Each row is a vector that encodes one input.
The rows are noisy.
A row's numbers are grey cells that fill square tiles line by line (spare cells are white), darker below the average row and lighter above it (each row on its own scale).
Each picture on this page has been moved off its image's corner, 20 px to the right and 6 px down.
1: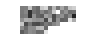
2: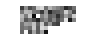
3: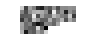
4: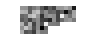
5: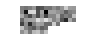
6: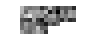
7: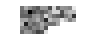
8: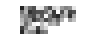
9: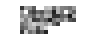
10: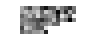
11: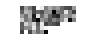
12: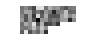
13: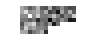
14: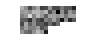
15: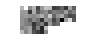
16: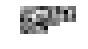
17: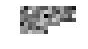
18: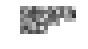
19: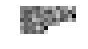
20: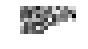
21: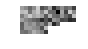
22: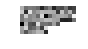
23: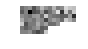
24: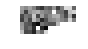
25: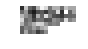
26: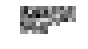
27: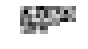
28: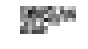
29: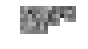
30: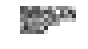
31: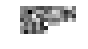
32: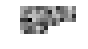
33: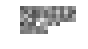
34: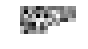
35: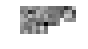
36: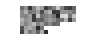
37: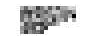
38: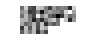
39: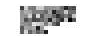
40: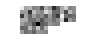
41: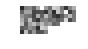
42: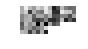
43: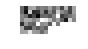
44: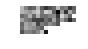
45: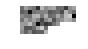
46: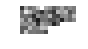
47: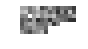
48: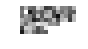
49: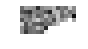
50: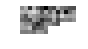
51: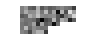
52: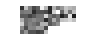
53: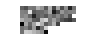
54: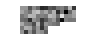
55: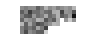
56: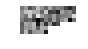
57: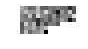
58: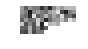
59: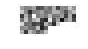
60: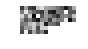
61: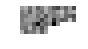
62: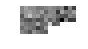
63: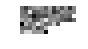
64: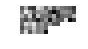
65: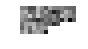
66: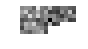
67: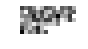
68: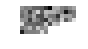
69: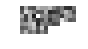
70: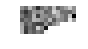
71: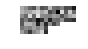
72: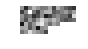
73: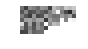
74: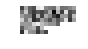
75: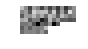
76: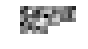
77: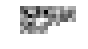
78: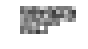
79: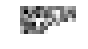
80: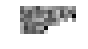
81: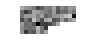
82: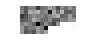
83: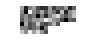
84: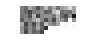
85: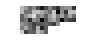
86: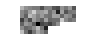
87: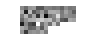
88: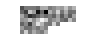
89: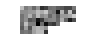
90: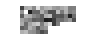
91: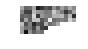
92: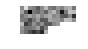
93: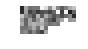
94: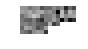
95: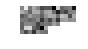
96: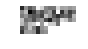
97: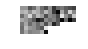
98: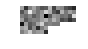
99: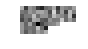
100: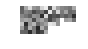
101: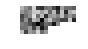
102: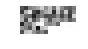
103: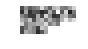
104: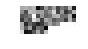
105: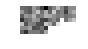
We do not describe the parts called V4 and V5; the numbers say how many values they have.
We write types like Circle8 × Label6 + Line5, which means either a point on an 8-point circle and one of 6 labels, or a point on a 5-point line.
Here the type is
Circle6 × (Circle6 + Unit) × V5 + V4.
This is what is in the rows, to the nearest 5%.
About 80% of them hold a point on a 6-point circle and a value of V5, together with either a point on a 6-point circle, or a fixed value. The rest hold a value of V4.
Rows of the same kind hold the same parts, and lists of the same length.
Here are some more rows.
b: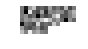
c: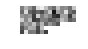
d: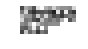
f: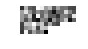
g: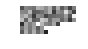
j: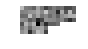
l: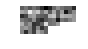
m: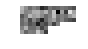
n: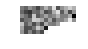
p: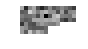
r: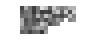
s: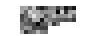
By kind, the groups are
b, g, p
c, j, l, m, r, s
d, f, n

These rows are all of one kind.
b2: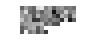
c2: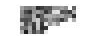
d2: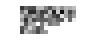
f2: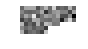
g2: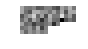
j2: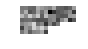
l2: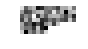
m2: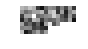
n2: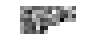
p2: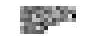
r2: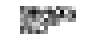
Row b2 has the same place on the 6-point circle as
d2, g2 and p2.
